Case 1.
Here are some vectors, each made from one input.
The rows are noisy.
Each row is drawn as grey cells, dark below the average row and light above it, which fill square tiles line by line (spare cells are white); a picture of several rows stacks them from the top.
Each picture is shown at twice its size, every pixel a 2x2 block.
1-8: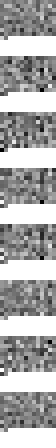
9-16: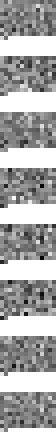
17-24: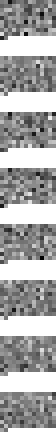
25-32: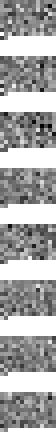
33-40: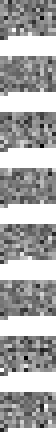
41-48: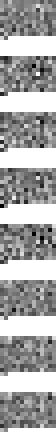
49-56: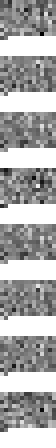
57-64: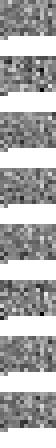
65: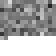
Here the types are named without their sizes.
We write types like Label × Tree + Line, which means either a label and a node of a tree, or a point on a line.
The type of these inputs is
Bool × Bool × Bool × (Tree + Unit).
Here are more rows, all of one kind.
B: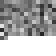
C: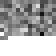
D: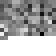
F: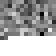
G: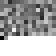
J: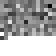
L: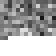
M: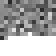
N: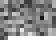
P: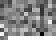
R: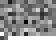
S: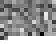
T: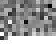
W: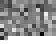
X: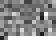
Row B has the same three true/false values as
N, S, T and X.
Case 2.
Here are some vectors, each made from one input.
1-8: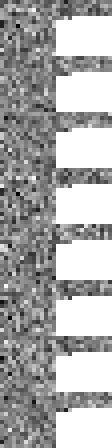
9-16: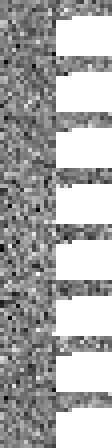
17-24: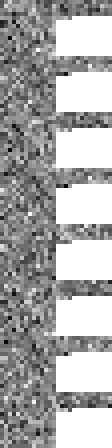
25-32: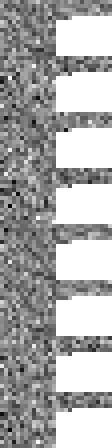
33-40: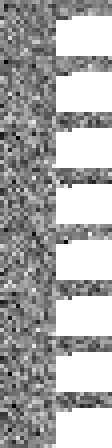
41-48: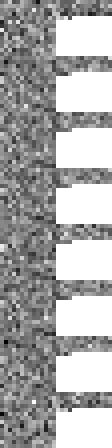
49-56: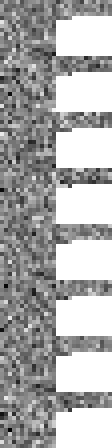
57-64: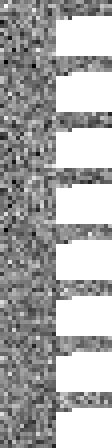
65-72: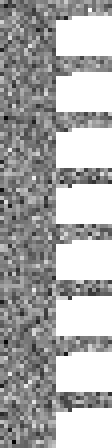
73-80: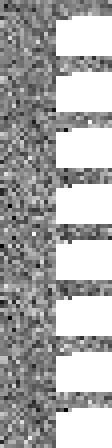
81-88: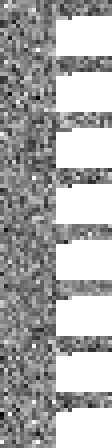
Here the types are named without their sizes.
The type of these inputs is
Line + Tree.
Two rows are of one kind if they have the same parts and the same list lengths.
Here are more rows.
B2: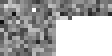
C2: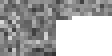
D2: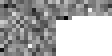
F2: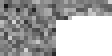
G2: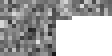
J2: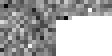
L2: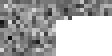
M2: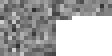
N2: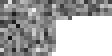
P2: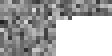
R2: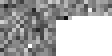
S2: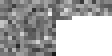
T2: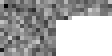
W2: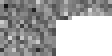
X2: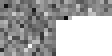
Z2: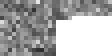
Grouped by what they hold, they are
B2, L2, N2, P2
C2, D2, F2, G2, J2, M2, R2, S2, T2, W2, X2, Z2

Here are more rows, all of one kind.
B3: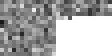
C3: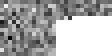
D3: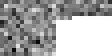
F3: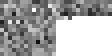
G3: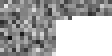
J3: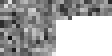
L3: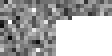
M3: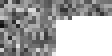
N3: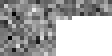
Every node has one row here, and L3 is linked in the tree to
C3.
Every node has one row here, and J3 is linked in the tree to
G3 and M3.
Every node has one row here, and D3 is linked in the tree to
G3 and N3.
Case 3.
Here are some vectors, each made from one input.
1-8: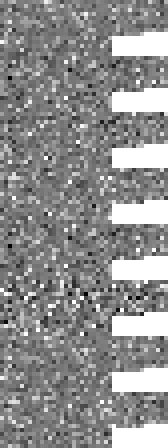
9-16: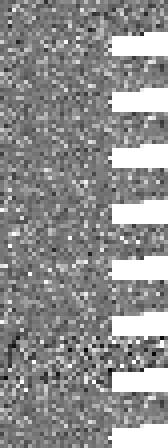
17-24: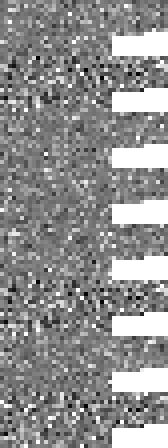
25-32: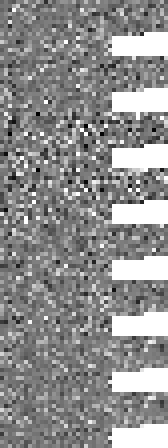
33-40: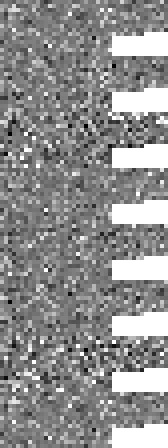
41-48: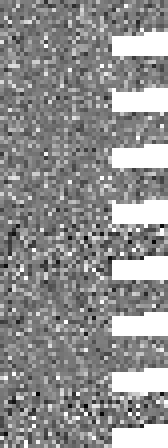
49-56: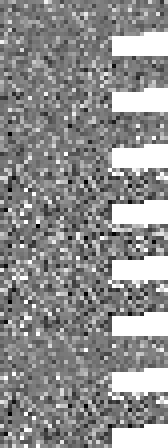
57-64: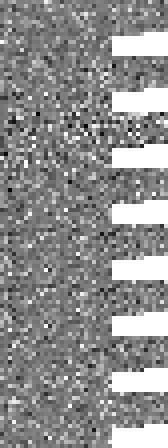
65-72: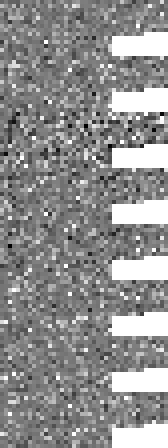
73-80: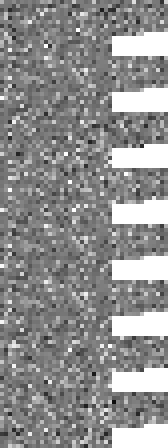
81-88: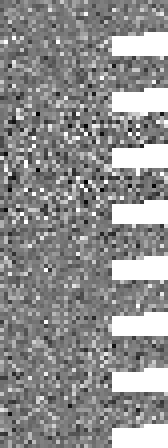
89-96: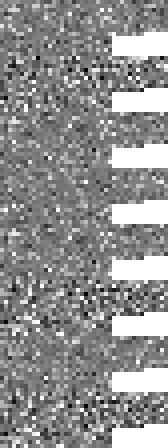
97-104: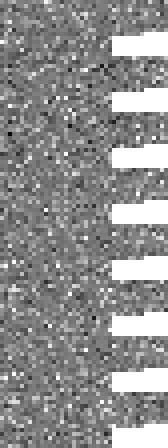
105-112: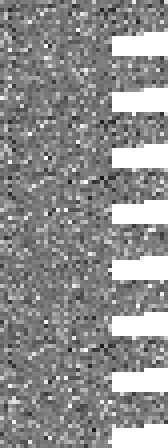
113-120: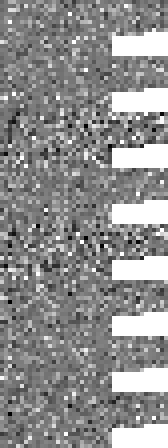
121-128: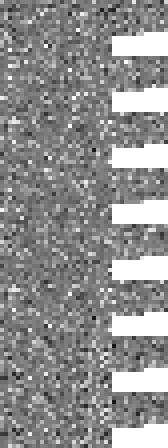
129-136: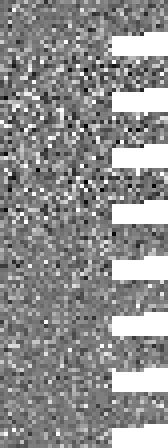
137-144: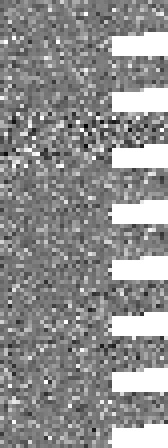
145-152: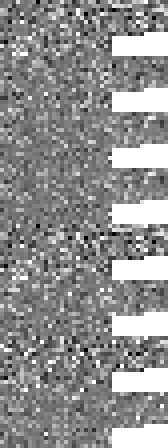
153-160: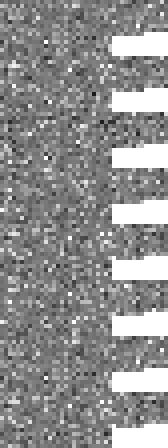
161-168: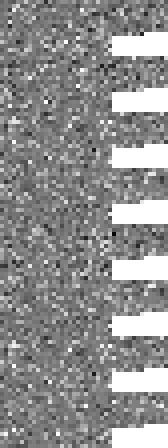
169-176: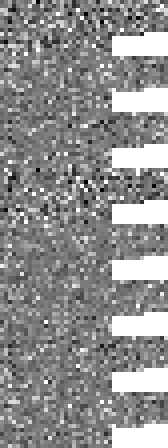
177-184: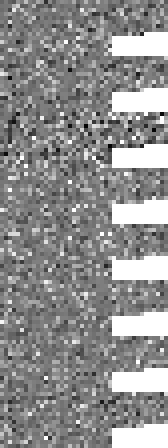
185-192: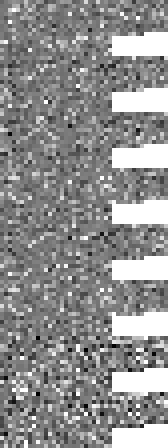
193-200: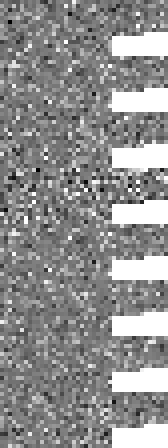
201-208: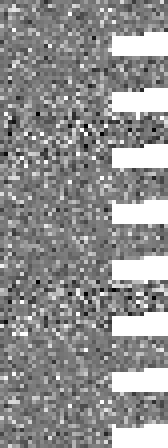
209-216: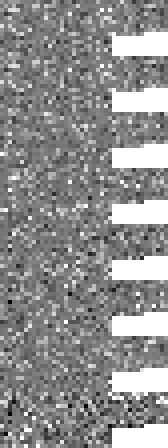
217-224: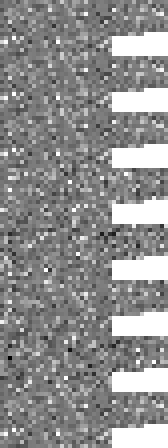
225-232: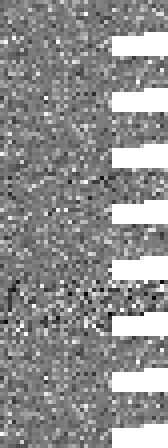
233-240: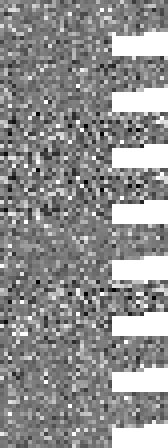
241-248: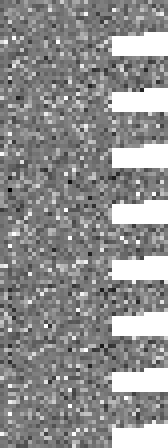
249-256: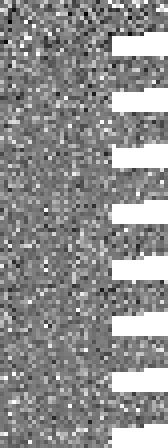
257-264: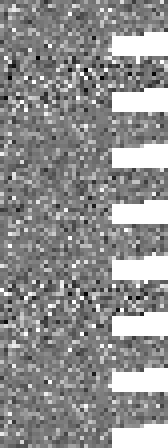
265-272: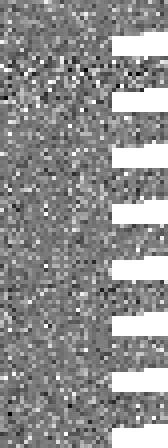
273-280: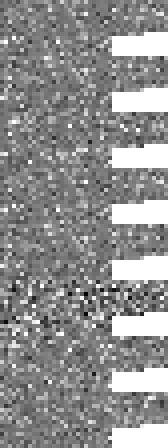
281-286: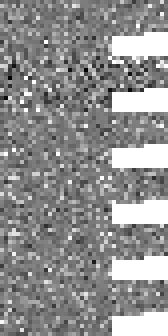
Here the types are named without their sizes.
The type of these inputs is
Bool × Bool × Bool × Bool + Label.
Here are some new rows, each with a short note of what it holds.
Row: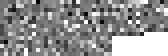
a label
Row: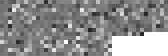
four true/false values
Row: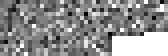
a label
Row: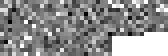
a label
